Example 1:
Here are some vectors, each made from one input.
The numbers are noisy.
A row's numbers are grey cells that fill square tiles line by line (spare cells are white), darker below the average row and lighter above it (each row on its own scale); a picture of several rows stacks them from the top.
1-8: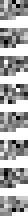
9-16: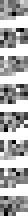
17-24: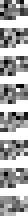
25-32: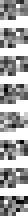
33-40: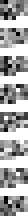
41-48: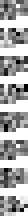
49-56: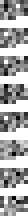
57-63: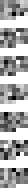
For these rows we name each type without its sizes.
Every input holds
a point on a line.
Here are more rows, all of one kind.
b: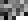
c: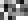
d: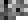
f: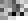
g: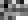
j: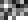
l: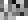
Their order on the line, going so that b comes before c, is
f, l, j, b, d, g, c.
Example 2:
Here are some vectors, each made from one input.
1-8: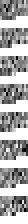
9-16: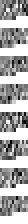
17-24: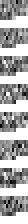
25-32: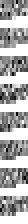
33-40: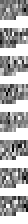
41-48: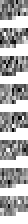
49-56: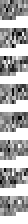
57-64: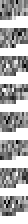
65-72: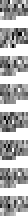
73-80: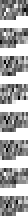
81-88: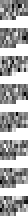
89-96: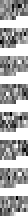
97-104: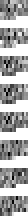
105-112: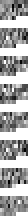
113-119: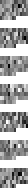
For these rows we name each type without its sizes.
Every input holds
a label.
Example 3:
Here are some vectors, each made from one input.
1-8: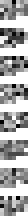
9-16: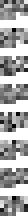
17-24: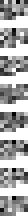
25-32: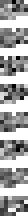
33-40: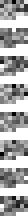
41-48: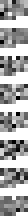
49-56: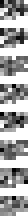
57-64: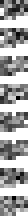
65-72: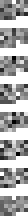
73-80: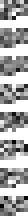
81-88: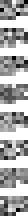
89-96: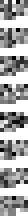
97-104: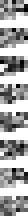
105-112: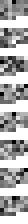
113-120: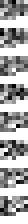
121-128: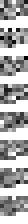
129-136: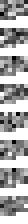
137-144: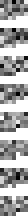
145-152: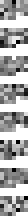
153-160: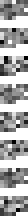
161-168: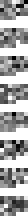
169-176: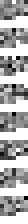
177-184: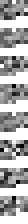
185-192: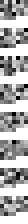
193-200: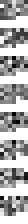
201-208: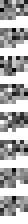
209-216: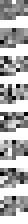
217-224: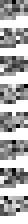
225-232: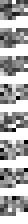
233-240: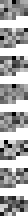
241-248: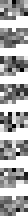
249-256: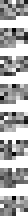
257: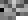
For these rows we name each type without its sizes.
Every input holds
a point on a line.
